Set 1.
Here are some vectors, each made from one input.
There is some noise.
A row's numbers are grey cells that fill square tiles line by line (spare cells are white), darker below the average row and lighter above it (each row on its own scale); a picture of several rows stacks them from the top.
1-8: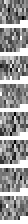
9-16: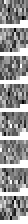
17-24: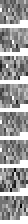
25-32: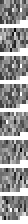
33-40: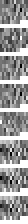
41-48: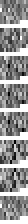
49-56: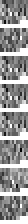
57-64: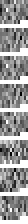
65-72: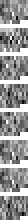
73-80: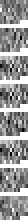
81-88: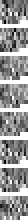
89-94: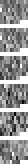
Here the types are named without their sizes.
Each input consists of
a point on a circle.
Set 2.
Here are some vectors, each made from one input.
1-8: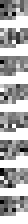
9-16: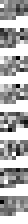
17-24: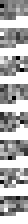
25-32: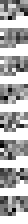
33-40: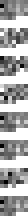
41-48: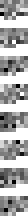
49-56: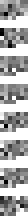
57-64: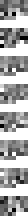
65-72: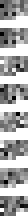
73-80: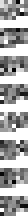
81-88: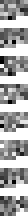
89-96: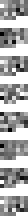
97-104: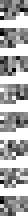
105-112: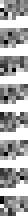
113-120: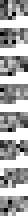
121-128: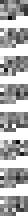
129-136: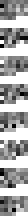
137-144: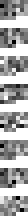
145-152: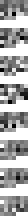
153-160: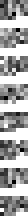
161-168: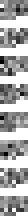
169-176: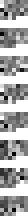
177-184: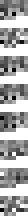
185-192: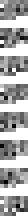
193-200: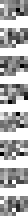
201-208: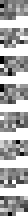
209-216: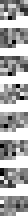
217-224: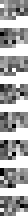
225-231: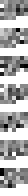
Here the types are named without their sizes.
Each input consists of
either a fixed value, or four true/false values.
